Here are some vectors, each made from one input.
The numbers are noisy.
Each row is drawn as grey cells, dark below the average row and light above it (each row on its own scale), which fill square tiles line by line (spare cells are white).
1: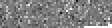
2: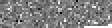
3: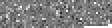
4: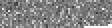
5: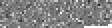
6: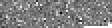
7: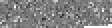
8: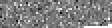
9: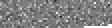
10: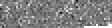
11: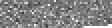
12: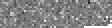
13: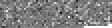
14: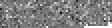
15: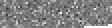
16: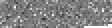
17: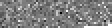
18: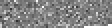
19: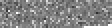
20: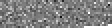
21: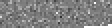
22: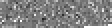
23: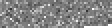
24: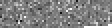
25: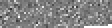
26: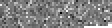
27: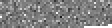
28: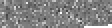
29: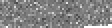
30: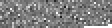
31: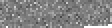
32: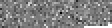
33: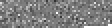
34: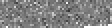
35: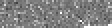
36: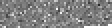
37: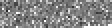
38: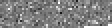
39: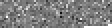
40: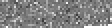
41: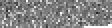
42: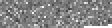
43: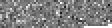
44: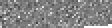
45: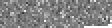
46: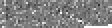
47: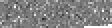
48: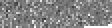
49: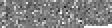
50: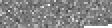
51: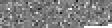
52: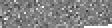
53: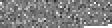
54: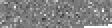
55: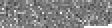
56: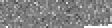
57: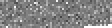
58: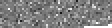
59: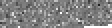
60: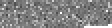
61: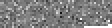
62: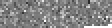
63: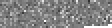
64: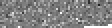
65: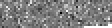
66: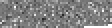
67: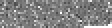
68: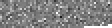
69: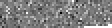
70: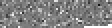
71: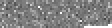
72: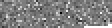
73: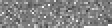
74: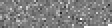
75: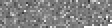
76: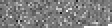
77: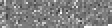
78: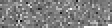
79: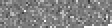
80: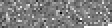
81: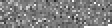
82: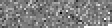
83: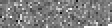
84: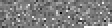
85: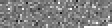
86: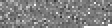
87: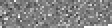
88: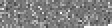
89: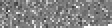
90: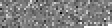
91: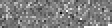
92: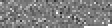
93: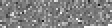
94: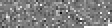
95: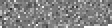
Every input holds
either a point on an 8-point line, or a node of a 9-node tree.
